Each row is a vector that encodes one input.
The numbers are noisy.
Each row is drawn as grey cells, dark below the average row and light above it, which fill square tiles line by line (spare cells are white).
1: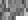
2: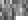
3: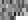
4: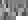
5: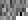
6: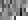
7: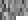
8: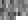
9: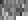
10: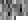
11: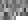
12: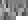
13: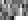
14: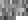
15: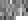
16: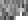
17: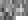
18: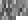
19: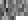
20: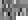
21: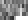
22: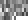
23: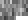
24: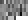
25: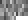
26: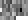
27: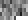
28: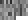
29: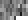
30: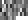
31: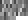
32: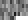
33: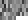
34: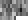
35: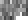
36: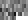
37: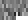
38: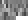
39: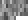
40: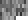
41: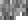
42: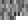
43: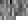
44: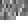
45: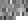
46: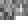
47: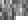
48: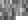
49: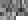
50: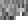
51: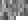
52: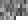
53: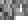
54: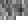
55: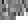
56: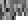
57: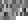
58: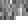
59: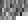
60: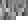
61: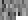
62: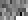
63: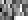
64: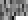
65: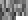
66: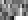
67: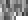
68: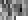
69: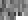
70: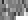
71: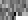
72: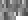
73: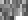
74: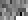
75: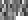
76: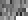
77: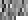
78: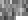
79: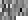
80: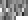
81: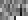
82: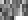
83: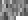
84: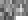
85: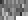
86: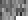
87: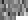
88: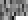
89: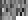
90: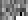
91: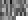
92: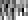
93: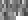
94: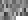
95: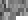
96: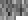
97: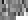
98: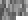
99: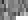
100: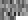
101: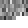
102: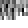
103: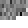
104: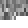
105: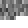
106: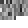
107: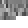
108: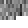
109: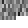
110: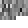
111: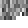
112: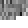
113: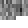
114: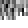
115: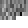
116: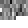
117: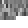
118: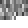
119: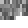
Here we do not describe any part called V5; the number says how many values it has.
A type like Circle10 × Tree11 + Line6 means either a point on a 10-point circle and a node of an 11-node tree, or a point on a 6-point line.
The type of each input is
List2(Bool × V5).
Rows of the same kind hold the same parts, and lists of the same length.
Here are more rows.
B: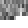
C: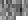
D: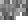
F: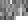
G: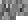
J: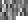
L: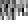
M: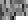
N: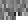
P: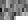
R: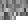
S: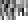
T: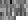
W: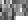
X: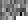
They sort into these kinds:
B, D, F, J, R, W
C, G, M, N, P, T, X
L, S

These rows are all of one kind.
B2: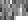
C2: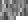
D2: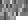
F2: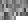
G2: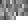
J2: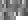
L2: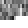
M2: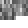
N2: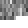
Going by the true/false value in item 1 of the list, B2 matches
L2, M2 and N2.
